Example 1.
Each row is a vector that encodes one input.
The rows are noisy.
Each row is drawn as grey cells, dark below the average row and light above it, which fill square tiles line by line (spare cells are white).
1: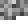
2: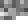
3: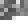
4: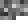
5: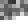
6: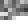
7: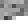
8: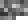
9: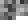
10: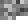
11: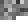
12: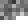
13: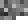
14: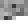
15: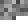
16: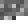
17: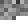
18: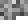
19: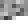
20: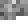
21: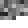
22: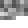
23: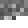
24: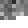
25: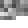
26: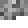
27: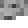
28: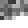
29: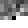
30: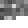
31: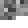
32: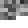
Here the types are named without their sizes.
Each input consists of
three true/false values.
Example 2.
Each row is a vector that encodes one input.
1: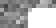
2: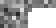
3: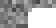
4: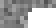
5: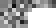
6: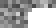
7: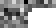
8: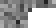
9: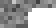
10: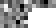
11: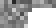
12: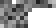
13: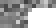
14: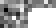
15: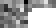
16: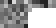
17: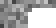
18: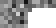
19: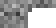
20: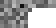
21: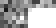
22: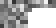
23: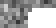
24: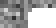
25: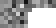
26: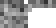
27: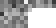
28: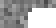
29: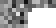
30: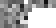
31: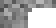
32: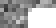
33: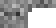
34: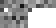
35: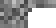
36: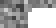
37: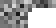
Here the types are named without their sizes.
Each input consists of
a point on a circle.
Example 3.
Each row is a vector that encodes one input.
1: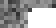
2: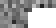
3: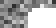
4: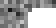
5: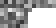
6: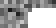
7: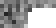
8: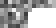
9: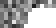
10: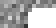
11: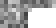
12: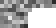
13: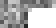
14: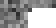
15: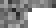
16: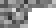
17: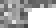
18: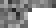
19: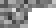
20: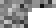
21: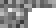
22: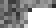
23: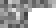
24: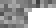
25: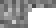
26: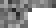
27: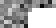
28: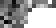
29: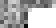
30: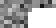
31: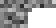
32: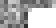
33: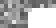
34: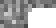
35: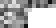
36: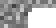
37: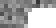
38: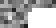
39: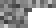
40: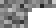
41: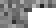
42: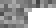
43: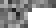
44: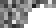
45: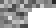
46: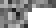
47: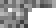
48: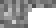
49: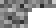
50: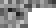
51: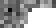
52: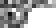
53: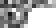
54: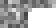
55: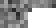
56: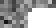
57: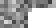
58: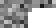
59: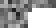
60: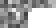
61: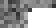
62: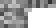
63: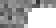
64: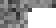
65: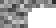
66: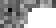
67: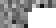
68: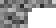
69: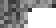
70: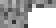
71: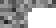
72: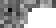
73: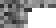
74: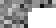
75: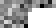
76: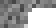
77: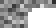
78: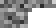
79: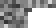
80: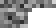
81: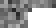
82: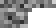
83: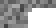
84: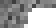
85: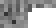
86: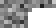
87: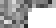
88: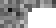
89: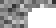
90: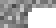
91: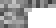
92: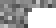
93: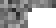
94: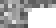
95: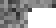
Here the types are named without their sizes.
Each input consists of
four true/false values.
